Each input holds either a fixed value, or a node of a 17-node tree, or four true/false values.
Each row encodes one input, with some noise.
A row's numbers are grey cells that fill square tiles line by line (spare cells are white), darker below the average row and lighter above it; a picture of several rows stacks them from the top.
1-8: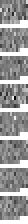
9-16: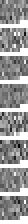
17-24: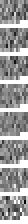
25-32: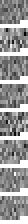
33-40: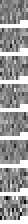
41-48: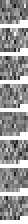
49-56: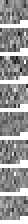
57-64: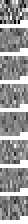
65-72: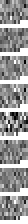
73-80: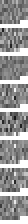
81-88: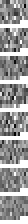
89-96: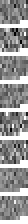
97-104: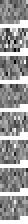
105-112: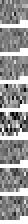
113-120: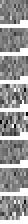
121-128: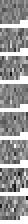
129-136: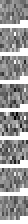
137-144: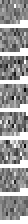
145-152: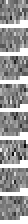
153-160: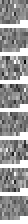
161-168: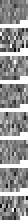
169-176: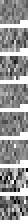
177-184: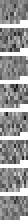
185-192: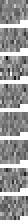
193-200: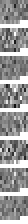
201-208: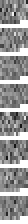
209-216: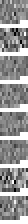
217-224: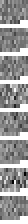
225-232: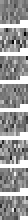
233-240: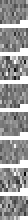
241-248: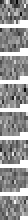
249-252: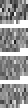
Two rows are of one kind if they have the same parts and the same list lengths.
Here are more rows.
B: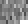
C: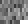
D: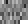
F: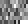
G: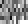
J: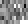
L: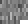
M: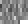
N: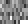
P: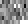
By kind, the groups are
B, F, G, J, P
C, D, L, N
M

